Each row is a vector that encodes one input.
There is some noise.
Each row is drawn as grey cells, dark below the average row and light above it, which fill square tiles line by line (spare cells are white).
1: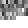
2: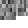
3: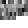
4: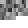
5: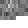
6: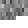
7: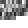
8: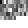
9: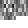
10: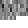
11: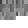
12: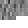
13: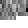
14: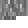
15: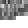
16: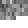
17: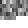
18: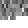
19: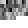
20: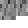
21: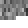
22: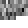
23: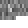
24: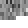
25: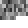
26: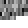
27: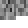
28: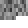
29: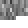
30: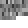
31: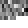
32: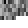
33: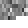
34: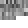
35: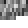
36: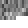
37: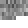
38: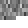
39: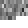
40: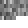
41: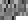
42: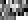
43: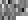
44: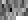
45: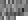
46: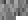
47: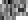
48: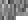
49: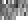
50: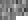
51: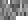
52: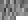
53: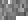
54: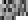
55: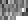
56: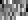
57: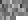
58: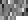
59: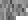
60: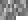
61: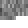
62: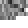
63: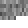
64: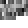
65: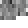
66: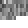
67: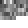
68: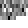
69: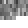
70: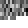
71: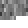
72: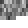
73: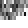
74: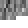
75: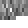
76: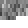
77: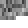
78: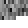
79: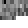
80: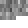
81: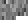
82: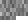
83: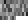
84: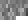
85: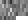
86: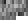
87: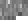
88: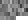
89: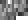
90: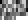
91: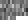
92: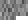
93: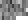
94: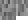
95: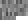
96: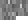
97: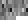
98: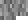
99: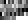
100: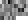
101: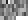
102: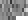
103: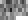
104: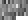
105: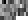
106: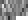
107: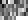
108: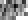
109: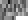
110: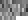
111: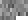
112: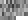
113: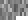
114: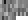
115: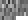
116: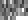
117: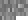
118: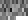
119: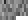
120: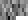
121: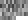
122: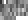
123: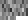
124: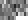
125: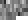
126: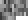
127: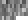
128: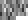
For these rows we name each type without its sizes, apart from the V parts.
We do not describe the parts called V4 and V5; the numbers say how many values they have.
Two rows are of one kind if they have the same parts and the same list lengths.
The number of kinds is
2.
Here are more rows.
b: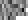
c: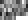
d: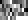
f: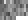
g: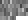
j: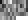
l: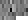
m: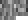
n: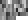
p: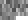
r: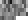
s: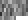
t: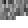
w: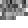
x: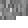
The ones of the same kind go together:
b, c, d, f, g, j, l, p, s
m, n, r, t, w, x

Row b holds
a point on a line, a true/false value and a value of V4.
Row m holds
a true/false value, a value of V4 and a value of V5.
